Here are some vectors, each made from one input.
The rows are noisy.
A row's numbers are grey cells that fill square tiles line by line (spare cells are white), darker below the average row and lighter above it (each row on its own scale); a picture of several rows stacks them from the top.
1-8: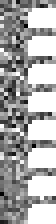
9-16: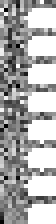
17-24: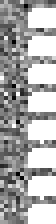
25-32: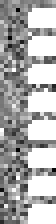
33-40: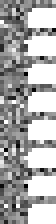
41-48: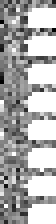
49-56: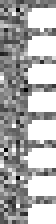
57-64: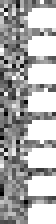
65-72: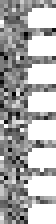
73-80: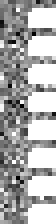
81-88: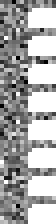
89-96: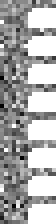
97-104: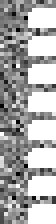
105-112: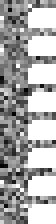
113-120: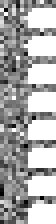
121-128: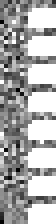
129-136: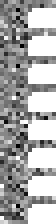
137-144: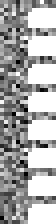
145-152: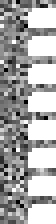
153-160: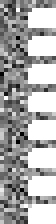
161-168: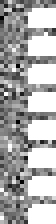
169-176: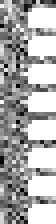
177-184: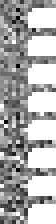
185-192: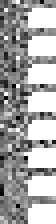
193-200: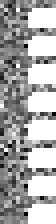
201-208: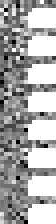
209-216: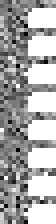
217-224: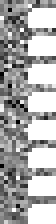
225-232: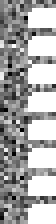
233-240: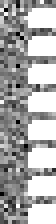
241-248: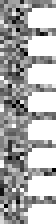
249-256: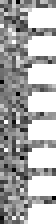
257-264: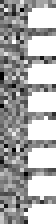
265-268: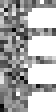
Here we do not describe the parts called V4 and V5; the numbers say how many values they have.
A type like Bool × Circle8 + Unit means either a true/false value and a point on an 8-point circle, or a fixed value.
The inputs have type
Bool × (Circle11 + Label10) × V5 + V4.
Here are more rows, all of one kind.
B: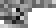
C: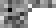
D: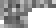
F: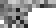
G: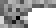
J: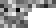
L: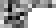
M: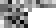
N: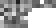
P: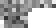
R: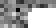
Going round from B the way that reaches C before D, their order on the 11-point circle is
B, P, M, J, F, R, G, N, C, L, D.
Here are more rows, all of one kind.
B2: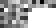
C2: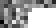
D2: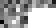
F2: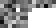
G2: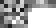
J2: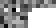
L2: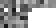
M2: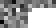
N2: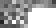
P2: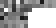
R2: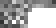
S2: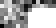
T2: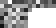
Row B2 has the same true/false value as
L2 and P2.
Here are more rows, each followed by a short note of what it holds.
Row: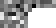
a value of V4
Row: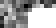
one of 10 labels, a true/false value and a value of V5
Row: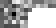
one of 10 labels, a true/false value and a value of V5
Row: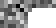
a value of V4
